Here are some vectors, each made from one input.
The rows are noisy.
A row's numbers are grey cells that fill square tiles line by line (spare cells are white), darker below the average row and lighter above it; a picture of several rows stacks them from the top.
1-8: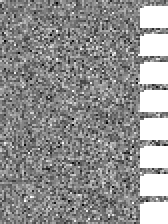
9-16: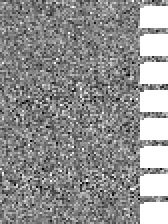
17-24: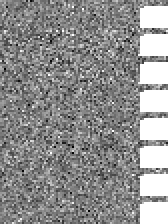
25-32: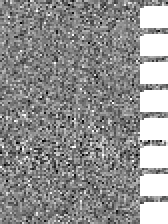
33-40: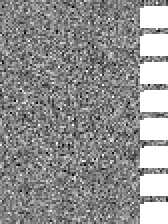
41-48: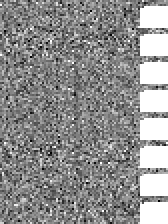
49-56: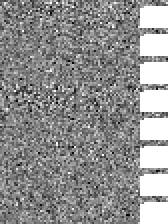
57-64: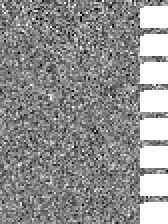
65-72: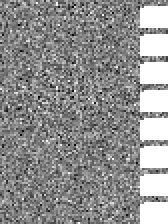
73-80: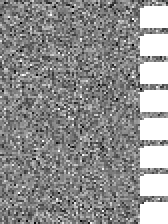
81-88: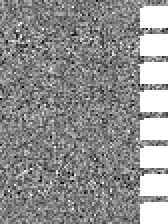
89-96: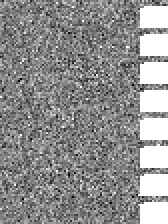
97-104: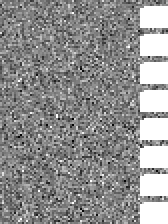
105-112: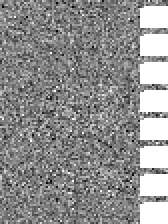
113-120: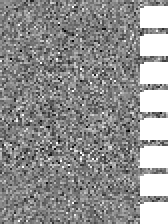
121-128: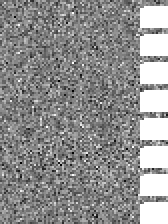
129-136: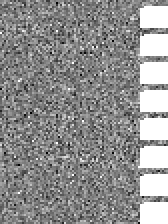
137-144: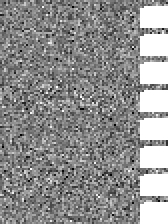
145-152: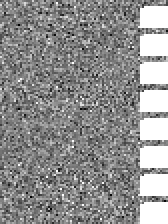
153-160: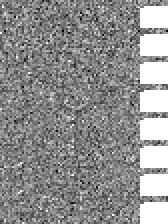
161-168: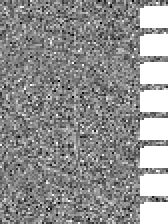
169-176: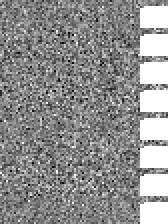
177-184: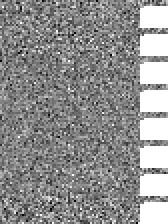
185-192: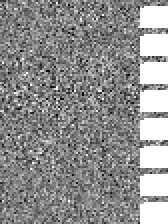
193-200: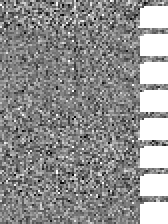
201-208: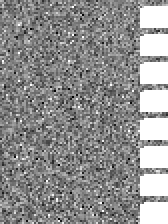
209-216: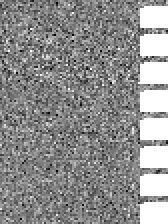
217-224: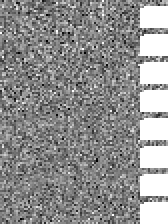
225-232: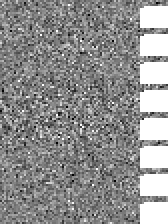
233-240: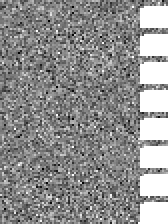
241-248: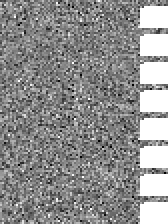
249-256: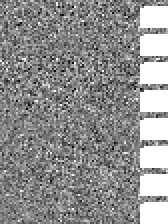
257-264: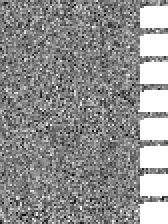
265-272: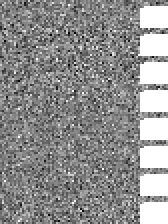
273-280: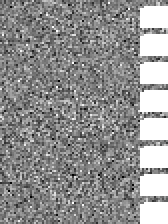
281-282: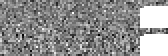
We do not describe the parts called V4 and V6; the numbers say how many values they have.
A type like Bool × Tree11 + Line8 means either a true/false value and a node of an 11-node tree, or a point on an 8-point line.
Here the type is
(Bool × Circle11 + Unit) × Label7 × (Unit + V4 × V6).
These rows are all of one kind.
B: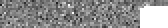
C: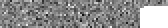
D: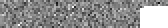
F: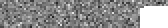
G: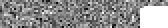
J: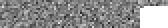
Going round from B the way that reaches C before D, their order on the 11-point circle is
B, G, F, J, C, D.
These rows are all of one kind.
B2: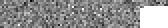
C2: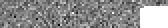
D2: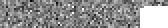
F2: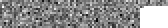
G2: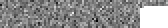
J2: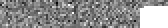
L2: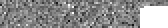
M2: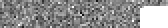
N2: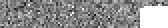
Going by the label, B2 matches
D2 and N2.
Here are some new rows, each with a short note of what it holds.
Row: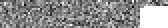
one of 7 labels
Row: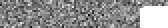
a point on an 11-point circle, one of 7 labels and a true/false value
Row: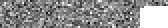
one of 7 labels
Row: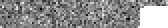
one of 7 labels
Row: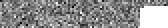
one of 7 labels, a value of V4 and a value of V6
